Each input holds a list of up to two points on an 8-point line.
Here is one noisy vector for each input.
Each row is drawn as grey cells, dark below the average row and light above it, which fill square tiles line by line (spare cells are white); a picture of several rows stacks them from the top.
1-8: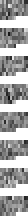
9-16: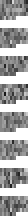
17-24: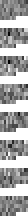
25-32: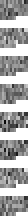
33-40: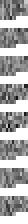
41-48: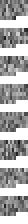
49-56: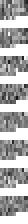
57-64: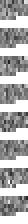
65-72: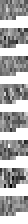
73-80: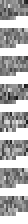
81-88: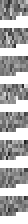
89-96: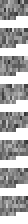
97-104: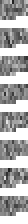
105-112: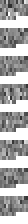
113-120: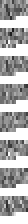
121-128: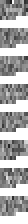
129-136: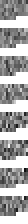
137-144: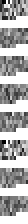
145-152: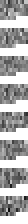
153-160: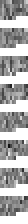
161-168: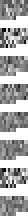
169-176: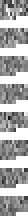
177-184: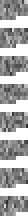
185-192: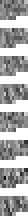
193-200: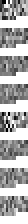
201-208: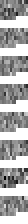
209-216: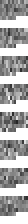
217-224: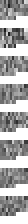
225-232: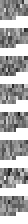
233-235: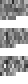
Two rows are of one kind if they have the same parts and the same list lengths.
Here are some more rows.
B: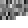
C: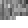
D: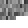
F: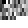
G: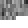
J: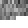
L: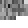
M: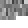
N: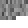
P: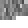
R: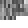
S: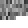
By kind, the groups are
B, C, D, G, J, N, S
F
L, M, P, R

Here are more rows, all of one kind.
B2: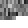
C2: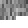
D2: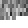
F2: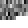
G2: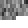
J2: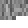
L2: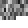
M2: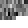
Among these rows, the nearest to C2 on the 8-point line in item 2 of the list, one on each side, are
F2 and J2.
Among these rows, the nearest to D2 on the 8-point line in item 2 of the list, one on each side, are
B2 and L2.
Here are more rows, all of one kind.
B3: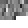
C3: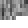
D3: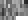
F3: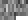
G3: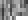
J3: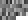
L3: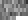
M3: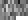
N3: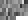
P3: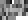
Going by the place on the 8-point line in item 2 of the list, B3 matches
F3 and N3.
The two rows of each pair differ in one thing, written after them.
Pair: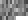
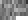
the place on the 8-point line in item 1 of the list
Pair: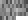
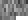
the place on the 8-point line in item 1 of the list
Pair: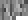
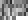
the place on the 8-point line in item 2 of the list
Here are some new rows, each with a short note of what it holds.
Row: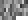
a list of two items
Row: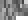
a list of one item
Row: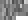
a list of one item
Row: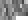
a list of one item
